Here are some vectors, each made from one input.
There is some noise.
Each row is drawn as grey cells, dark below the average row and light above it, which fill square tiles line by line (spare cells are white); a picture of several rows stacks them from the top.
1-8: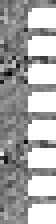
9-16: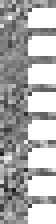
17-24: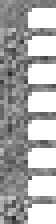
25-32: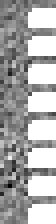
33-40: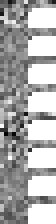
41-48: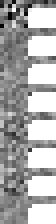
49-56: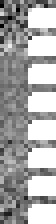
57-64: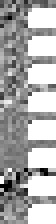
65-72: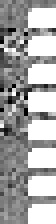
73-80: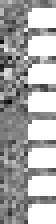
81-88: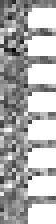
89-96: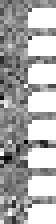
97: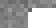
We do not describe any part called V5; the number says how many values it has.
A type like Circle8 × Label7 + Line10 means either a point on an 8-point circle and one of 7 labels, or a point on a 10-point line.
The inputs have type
List2(Bool × V5).
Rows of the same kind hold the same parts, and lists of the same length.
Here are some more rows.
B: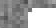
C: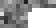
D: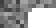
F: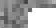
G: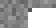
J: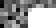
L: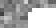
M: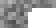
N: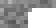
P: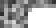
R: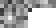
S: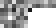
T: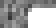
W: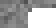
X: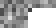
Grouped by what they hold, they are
B, C, F, G, R, S, W, X
D, J
L, M, N, P, T

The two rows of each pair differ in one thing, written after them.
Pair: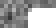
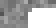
the value of V5 in item 1 of the list
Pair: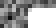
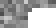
the value of V5 in item 1 of the list
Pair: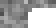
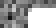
the value of V5 in item 2 of the list
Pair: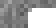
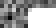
the value of V5 in item 2 of the list
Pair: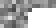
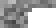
the true/false value in item 2 of the list
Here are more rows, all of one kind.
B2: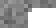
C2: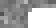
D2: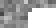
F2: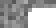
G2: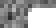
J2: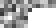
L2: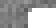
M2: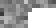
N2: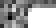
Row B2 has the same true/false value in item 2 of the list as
J2 and M2.
